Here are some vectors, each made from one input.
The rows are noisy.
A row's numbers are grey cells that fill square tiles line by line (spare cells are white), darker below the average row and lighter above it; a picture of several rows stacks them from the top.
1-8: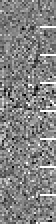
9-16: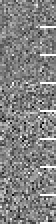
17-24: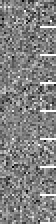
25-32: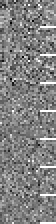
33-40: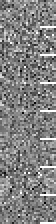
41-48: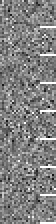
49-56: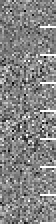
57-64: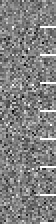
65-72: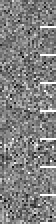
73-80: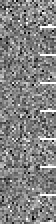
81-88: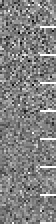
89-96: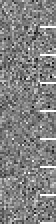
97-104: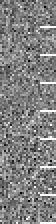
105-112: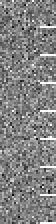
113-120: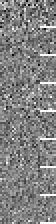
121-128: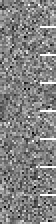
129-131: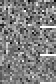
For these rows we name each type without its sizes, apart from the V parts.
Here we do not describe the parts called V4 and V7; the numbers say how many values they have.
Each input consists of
a point on a line and a value of V7, together with either a point on a circle, or a value of V4.
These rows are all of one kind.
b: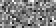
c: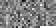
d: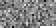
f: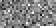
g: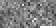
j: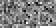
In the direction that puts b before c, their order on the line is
b, j, g, c, d, f.
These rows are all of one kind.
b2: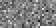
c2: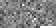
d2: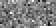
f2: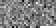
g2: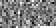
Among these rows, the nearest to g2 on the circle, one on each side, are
b2 and d2.
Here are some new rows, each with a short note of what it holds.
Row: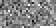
a point on a line, a value of V4 and a value of V7
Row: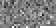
a point on a line, a value of V4 and a value of V7
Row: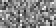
a point on a line, a value of V4 and a value of V7
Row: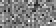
a point on a line, a value of V4 and a value of V7
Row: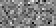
a point on a circle, a point on a line and a value of V7
